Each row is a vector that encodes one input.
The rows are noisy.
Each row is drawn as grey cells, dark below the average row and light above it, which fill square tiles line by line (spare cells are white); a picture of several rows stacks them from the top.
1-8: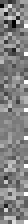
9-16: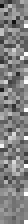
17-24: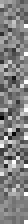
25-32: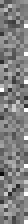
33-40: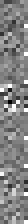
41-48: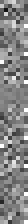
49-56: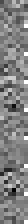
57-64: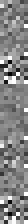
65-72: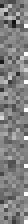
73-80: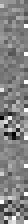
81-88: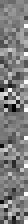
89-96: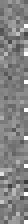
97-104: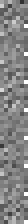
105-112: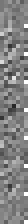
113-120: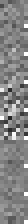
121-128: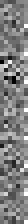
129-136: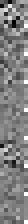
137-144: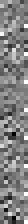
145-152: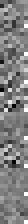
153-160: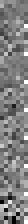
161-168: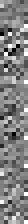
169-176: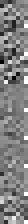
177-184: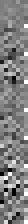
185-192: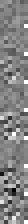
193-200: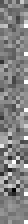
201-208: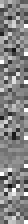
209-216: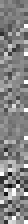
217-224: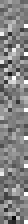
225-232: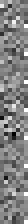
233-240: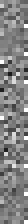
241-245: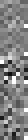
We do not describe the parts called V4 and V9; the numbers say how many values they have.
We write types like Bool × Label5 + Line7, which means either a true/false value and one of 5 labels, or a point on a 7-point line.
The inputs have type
(Bool × V9 + V4) × (Line5 + Line10) + Line6.
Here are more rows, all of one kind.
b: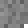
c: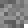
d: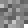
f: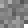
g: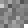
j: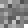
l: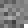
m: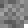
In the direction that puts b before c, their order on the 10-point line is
m, j, b, c, l, d, g, f.
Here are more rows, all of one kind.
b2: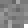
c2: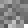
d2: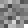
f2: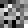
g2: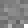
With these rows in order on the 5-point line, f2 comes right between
c2 and g2.
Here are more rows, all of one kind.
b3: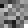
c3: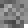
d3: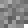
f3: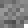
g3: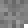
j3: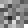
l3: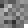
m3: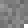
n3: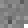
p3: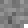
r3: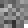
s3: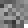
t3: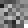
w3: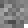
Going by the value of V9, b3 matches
g3, m3, n3 and r3.
